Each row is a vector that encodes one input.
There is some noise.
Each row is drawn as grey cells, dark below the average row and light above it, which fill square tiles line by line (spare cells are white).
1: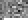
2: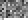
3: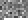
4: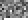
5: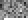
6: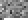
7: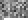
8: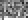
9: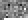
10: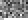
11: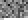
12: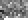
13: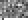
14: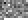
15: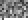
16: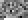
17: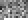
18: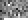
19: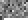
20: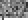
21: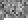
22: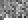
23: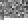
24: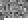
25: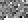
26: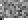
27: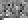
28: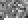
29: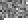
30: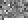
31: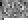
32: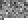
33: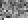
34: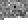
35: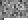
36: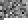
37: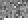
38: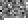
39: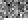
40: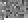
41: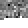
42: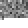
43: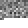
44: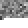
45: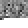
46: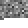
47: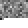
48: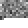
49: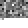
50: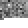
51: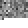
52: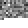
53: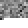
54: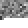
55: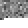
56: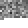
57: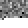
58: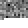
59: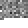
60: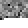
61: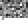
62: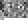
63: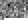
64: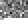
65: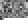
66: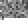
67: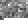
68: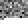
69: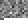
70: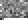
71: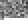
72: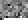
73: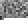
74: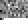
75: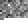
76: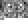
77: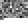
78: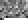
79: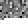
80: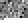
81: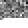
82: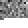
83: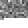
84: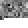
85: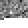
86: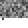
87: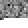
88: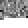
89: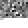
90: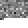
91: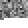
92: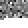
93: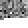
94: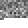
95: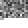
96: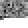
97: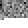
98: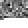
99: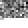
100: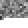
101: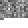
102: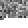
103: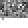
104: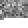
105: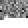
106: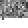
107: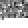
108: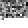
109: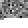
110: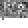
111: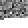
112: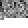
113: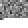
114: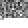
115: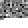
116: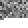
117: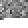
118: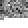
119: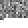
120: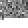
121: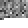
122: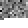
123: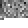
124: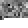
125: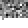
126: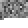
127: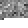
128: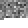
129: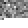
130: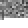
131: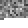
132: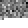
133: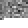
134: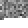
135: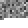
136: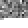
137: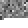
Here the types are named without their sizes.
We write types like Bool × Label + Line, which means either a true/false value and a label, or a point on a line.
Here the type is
Line × Tree × (Tree + Unit).
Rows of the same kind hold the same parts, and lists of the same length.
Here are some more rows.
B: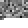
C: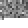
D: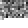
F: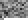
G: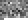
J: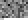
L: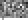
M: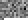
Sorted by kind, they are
B, C, D, J
F, G, L, M

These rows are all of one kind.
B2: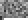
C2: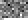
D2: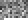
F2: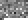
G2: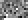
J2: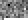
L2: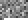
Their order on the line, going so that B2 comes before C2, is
G2, B2, L2, F2, D2, J2, C2.
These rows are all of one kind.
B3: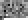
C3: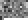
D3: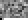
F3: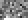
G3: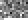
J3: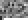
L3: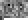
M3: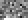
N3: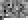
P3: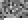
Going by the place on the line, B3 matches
C3, J3, L3 and N3.
